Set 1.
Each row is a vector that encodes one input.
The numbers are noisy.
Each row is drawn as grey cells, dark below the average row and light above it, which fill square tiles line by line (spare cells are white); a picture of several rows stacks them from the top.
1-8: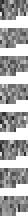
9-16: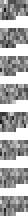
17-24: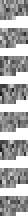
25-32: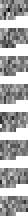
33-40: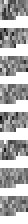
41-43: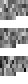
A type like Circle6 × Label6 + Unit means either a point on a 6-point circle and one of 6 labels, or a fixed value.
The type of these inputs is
Line7.
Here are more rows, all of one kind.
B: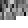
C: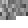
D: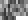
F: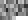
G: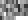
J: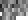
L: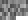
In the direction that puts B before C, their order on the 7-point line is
B, J, L, G, F, C, D.
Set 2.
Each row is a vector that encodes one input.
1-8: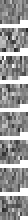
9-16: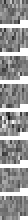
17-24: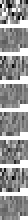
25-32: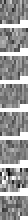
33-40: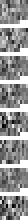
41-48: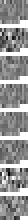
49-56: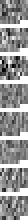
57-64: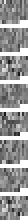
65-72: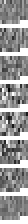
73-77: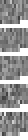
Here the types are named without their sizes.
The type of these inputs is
Circle.
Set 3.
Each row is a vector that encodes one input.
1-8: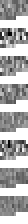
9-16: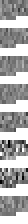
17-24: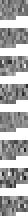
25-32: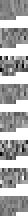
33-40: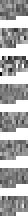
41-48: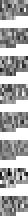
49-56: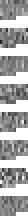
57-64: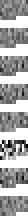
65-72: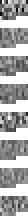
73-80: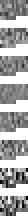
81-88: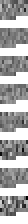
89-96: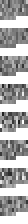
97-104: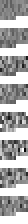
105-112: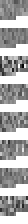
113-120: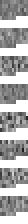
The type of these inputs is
Line9.
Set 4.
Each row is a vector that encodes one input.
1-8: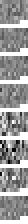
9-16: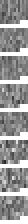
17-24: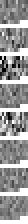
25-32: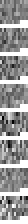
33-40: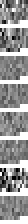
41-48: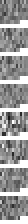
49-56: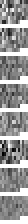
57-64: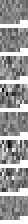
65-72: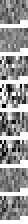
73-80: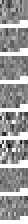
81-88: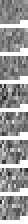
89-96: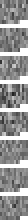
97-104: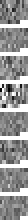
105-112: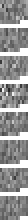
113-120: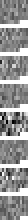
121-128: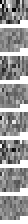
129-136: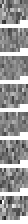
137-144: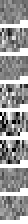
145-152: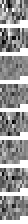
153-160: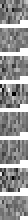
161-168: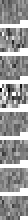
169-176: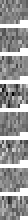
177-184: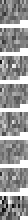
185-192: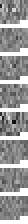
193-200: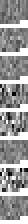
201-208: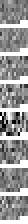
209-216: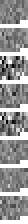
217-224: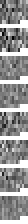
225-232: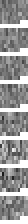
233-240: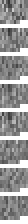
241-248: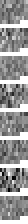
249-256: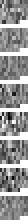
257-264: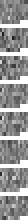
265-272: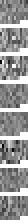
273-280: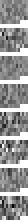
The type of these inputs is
Circle18.
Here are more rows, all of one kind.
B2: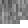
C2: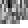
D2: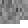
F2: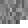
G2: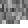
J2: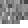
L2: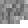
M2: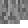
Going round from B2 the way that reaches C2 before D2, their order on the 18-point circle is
B2, C2, M2, G2, J2, F2, L2, D2.
